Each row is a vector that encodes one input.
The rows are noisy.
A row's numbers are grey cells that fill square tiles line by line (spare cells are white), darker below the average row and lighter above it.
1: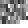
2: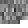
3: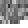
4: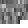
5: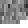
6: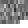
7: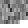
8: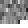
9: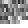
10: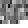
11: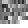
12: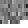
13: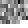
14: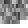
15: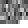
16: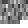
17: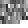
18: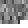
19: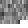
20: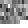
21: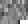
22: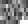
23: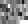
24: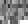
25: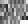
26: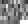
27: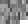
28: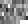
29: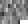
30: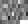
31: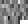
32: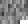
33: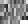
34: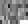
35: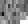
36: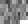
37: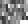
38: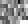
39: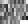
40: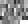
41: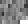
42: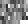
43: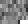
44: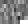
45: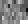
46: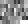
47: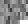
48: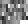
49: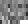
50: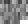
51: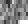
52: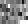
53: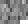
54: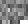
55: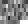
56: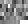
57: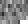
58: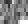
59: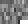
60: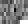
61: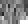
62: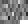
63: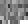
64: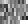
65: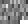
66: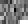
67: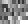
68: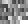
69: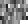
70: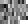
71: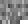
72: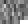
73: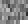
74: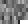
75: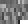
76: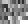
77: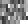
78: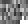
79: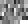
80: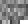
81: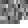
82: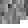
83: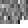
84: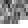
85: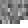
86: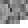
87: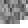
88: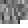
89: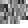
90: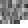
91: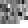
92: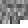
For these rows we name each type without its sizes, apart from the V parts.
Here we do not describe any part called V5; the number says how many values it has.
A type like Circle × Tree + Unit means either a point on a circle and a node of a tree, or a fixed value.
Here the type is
Line × (Line × Line + Unit) × V5.
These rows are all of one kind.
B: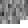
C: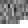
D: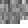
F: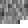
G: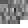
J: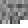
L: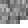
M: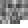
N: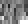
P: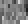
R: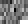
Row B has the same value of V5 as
F, N and P.
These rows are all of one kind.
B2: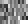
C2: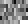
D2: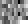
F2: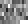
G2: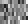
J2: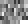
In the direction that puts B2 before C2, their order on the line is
D2, G2, B2, F2, J2, C2.
